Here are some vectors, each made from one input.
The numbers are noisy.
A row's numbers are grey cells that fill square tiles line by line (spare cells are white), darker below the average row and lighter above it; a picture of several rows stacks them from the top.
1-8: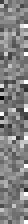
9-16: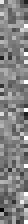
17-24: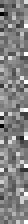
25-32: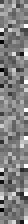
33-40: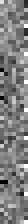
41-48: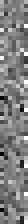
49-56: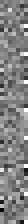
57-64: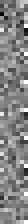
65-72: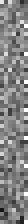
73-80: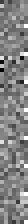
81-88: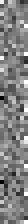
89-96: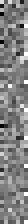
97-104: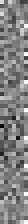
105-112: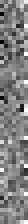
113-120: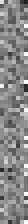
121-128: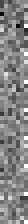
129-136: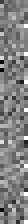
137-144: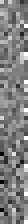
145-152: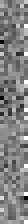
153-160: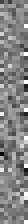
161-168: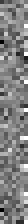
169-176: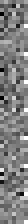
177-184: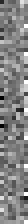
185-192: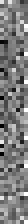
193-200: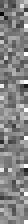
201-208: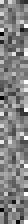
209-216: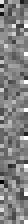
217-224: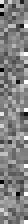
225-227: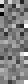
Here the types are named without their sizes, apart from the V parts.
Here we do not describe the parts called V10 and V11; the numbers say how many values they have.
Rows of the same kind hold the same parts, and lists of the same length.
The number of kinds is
2.
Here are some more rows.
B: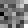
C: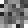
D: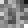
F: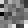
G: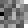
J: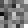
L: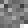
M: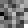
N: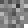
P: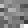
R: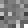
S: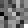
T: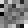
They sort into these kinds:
B, G, J, L, M, N, P, R, S
C, D, F, T

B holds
a true/false value, a value of V10 and a value of V11.
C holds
a point on a circle and a true/false value.
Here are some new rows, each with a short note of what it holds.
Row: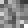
a point on a circle and a true/false value
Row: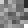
a point on a circle and a true/false value
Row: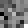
a true/false value, a value of V10 and a value of V11
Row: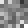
a point on a circle and a true/false value
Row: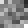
a point on a circle and a true/false value
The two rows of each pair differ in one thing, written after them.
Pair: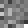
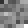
the value of V10
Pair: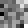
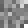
the true/false value
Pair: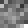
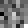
the true/false value
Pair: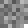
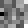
the true/false value
